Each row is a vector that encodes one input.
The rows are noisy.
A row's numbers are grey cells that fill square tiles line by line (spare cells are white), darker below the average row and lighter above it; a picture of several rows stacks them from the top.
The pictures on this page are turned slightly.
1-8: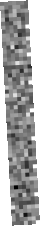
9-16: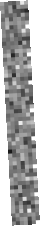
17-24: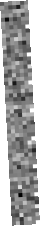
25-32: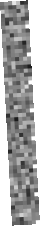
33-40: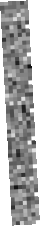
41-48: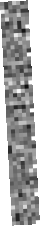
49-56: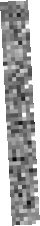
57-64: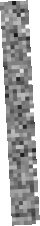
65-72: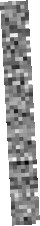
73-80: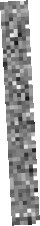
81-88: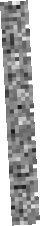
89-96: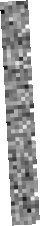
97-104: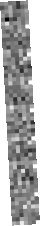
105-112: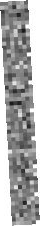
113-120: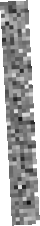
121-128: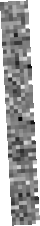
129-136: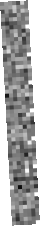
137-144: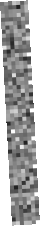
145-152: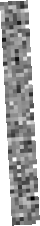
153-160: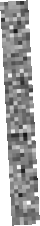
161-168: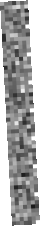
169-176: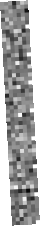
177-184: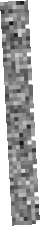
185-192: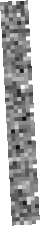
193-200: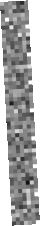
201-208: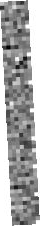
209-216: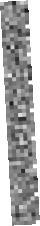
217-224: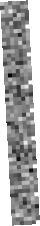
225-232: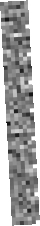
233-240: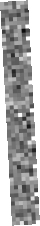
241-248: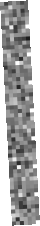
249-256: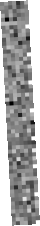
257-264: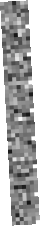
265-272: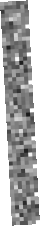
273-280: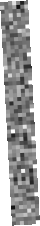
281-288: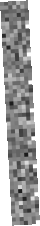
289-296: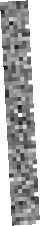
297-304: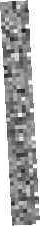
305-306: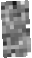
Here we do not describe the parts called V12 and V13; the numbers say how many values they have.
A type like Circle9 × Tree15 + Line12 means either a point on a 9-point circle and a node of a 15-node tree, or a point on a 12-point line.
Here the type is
Label10 × (Line8 + V12) × V13.
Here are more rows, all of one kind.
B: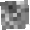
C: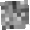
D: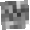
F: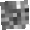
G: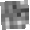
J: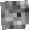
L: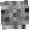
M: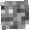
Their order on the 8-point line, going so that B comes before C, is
M, L, D, G, F, J, B, C.
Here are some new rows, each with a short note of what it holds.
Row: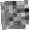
one of 10 labels, a point on an 8-point line and a value of V13
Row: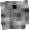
one of 10 labels, a point on an 8-point line and a value of V13
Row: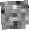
one of 10 labels, a value of V12 and a value of V13
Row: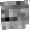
one of 10 labels, a value of V12 and a value of V13
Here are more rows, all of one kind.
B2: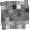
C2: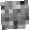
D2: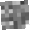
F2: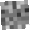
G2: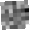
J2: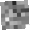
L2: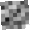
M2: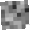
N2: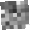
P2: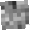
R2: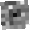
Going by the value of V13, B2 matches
C2, D2, G2 and J2.
